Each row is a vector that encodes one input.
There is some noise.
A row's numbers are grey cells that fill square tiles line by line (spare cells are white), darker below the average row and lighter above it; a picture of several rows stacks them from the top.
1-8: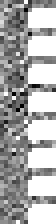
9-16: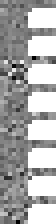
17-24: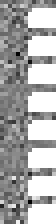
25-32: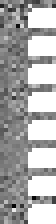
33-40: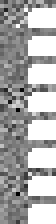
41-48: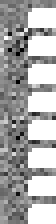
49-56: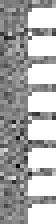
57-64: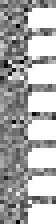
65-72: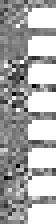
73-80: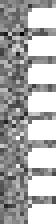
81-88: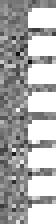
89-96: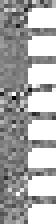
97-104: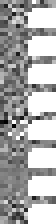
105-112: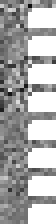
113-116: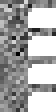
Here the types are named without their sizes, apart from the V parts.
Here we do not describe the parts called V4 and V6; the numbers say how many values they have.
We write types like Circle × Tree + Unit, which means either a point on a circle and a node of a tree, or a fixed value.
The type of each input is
(Bool × Line + V6) × V4.
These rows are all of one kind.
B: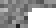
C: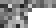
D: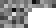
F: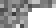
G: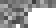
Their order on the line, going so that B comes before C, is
D, B, F, G, C.
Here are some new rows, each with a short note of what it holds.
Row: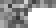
a value of V4 and a value of V6
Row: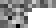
a value of V4 and a value of V6
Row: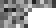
a value of V4 and a value of V6
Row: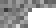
a value of V4 and a value of V6
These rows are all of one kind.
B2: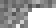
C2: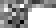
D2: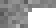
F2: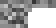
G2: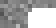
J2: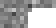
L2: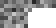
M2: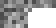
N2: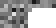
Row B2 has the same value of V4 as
L2, M2 and N2.
